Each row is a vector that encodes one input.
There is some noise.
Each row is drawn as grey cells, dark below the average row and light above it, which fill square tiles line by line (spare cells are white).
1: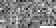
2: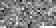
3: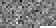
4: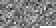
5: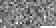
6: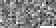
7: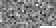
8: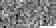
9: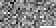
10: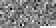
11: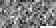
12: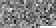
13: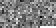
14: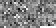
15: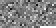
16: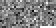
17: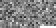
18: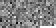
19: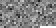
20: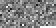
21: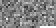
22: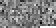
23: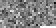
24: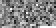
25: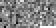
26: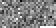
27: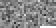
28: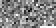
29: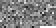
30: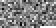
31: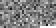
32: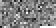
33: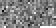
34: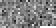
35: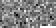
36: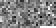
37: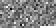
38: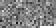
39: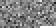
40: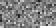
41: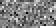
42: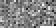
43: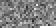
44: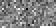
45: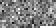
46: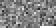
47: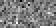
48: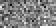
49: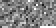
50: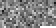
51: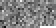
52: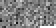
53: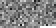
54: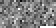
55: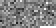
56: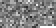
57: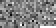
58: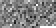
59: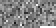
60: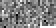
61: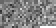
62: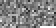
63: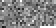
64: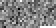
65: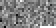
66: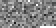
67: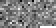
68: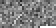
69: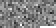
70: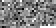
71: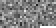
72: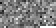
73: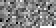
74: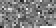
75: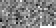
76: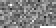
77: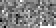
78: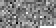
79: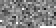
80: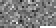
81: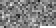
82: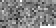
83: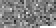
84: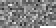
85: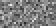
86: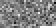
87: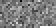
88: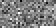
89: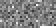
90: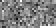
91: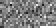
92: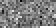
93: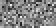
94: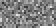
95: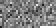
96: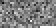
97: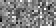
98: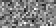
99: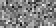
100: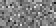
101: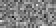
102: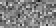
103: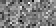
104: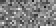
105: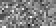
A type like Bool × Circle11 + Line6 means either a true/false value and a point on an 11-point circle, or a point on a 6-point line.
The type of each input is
(Circle11 + Unit) × (Line6 + Tree7).
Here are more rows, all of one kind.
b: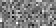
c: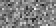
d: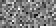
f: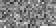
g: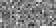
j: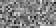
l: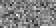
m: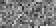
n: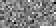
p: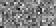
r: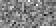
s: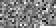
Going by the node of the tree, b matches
c, g, m and p.
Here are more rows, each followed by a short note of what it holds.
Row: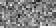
a point on a 6-point line
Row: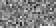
a point on a 6-point line
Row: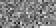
a point on an 11-point circle and a node of a 7-node tree
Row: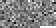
a point on an 11-point circle and a node of a 7-node tree
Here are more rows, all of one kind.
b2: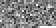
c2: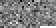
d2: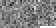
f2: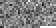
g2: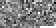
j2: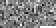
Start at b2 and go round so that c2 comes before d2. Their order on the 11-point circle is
b2, c2, f2, j2, g2, d2.
